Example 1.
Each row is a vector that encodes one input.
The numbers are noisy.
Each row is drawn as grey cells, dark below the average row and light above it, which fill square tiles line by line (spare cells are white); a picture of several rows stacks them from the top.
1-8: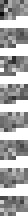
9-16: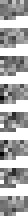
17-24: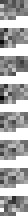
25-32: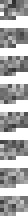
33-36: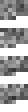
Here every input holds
a point on a 7-point line.
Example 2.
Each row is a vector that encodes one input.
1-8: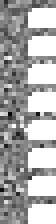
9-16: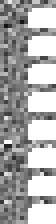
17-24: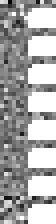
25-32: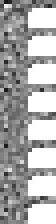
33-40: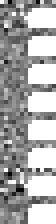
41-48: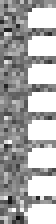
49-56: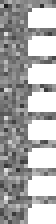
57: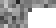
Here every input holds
either a fixed value, or three true/false values.
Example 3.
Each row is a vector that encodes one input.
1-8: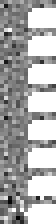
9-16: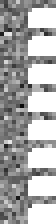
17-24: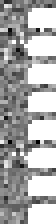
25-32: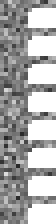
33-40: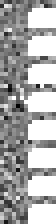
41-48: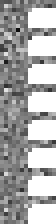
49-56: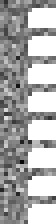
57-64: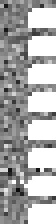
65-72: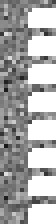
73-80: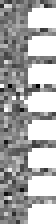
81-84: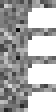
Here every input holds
either a fixed value, or three true/false values.
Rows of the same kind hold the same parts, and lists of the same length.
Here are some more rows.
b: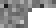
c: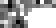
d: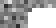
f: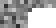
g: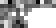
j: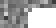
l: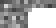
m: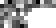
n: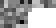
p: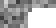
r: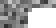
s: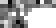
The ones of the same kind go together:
b, d, f, j, l, n, p, r
c, g, m, s

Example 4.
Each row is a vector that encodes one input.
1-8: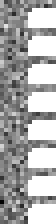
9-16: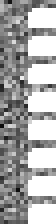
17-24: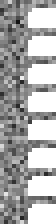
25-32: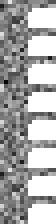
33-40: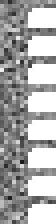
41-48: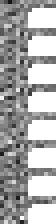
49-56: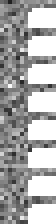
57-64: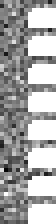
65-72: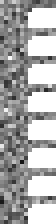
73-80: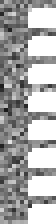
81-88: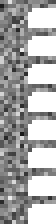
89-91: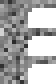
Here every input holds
four true/false values.
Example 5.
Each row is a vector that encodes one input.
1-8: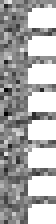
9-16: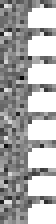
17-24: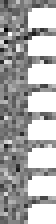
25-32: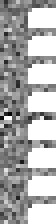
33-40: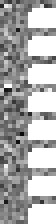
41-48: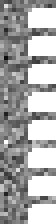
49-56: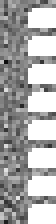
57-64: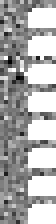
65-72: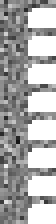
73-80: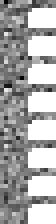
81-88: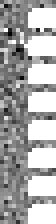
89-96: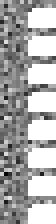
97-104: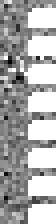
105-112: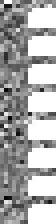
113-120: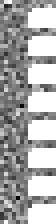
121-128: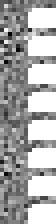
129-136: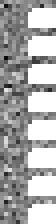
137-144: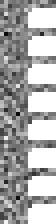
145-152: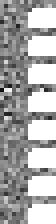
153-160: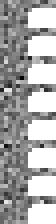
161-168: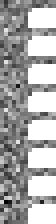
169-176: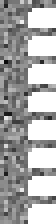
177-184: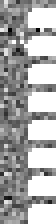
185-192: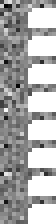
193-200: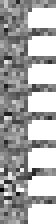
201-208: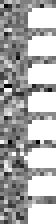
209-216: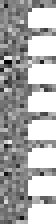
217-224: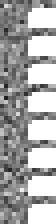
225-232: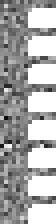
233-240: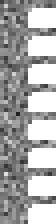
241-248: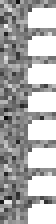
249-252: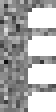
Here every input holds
either a fixed value, or three true/false values.
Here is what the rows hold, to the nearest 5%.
A few of them hold a fixed value. The rest hold three true/false values.
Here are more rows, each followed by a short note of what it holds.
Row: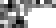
a fixed value
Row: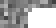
three true/false values
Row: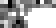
a fixed value
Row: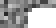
three true/false values
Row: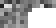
three true/false values
